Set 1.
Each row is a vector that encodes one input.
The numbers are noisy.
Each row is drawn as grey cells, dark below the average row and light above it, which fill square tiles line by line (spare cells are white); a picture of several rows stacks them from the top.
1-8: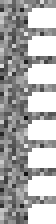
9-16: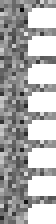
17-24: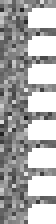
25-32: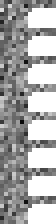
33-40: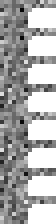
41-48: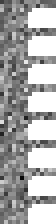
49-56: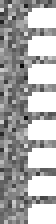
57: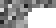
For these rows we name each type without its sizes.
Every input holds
a point on a line.
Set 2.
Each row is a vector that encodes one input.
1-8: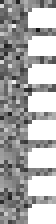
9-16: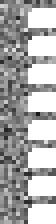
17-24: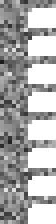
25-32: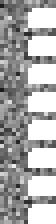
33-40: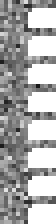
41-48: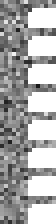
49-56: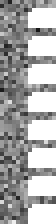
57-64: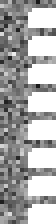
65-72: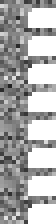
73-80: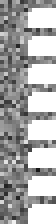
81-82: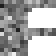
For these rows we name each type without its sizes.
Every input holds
a point on a circle.
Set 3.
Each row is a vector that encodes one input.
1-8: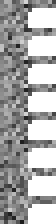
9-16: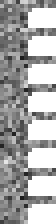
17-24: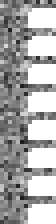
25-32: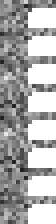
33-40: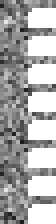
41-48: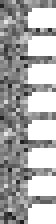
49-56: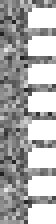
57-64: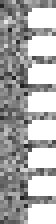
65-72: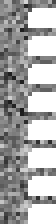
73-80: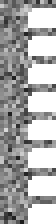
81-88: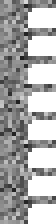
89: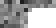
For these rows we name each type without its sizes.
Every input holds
a point on a circle.
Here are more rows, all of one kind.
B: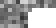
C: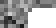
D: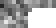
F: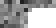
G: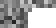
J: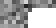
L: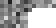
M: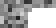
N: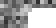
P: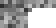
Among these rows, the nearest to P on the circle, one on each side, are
D and L.
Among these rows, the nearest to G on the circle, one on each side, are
B and C.
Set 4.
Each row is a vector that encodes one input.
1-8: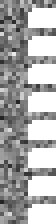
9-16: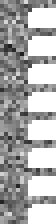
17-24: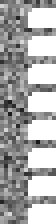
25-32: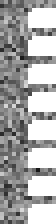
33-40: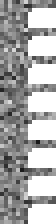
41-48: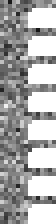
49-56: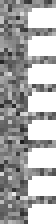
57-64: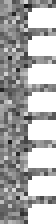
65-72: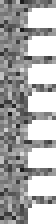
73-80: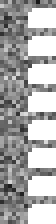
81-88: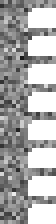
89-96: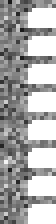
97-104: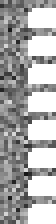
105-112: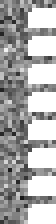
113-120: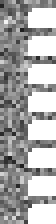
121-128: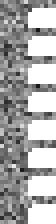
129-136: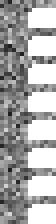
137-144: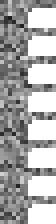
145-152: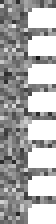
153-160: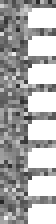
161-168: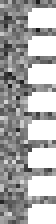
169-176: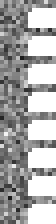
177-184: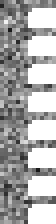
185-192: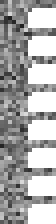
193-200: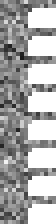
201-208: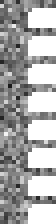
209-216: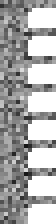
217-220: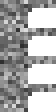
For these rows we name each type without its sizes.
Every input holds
a point on a circle.
